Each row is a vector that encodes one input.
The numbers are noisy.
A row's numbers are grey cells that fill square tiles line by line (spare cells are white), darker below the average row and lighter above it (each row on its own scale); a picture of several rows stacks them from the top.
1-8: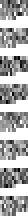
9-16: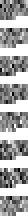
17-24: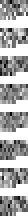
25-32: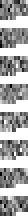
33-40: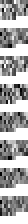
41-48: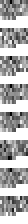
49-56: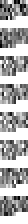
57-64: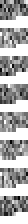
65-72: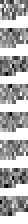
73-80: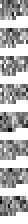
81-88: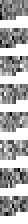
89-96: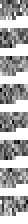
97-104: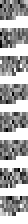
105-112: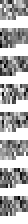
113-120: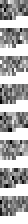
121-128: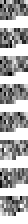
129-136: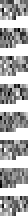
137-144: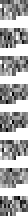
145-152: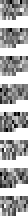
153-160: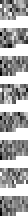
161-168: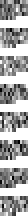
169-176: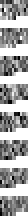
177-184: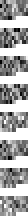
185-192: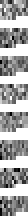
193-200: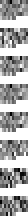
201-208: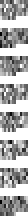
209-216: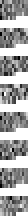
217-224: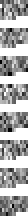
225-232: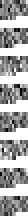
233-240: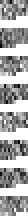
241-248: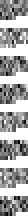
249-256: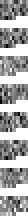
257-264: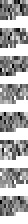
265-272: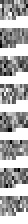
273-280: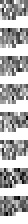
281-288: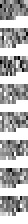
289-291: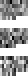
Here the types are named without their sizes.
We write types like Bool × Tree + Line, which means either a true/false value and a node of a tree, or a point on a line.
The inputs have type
Bool × Circle + Tree.
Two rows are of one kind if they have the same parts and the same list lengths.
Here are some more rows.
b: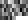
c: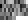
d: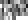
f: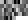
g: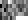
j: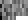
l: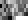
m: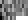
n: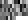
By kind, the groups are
b, c, f, g, j, l, m, n
d

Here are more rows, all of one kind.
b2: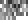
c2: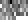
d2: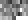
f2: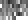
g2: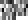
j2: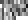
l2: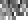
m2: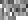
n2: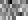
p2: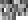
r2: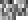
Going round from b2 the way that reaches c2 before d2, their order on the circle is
b2, c2, n2, r2, g2, p2, d2, f2, j2, l2, m2.
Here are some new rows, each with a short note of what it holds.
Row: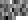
a node of a tree
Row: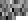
a node of a tree
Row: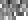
a point on a circle and a true/false value
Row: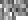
a point on a circle and a true/false value
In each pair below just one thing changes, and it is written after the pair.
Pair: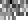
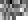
the place on the circle
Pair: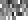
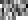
the true/false value
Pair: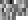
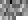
the true/false value
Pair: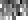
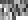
the true/false value
